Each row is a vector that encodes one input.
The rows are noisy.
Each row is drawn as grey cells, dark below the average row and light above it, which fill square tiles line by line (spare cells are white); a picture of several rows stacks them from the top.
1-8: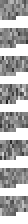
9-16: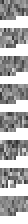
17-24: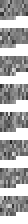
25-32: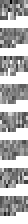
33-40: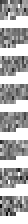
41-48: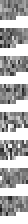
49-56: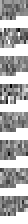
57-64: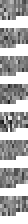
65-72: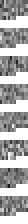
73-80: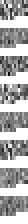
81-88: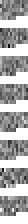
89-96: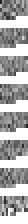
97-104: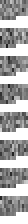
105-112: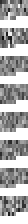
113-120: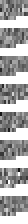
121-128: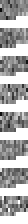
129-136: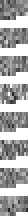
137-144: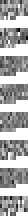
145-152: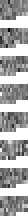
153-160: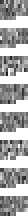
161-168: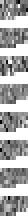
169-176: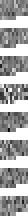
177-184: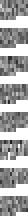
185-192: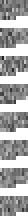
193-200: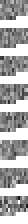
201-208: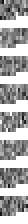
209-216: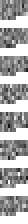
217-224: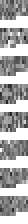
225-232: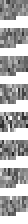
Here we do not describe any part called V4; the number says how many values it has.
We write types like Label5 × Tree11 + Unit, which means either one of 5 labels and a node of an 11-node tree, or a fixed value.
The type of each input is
Bool × Bool × Bool × Line15 + V4.
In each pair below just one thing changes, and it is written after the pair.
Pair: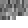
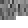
the place on the 15-point line
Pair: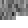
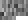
one of the three true/false values
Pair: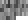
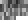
one of the three true/false values
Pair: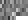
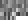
one of the three true/false values
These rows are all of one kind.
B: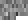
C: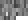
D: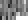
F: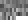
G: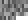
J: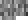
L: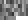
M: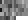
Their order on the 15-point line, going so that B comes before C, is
J, L, D, G, B, C, M, F.
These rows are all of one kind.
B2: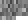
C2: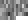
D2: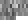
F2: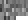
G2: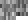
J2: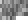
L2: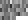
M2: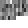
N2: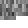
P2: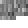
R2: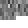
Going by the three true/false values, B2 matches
J2 and P2.
